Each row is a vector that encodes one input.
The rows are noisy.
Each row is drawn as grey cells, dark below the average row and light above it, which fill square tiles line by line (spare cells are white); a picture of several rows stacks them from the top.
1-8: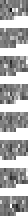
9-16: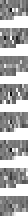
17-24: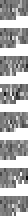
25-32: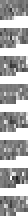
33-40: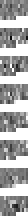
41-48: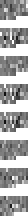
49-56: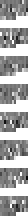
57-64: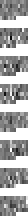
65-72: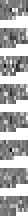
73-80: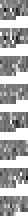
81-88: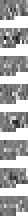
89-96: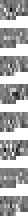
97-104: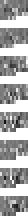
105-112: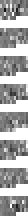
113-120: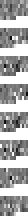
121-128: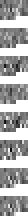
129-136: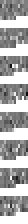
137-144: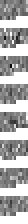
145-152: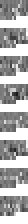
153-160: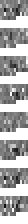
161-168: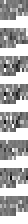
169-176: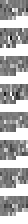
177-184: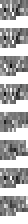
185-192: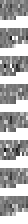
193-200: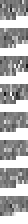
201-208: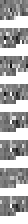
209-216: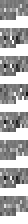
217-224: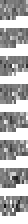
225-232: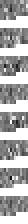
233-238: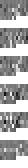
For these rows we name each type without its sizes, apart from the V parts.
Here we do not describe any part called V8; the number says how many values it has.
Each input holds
either a point on a line and a value of V8, or a node of a tree.
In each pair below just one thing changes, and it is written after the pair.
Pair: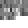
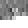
the value of V8
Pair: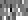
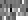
the place on the line
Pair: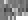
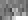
the place on the line
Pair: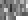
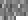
the place on the line
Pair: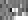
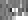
the place on the line
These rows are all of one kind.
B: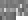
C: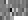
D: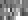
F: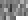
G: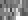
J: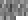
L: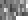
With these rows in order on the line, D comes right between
G and L.
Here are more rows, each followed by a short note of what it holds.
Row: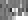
a point on a line and a value of V8
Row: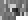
a node of a tree
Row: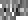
a node of a tree
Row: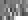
a point on a line and a value of V8
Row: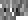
a node of a tree
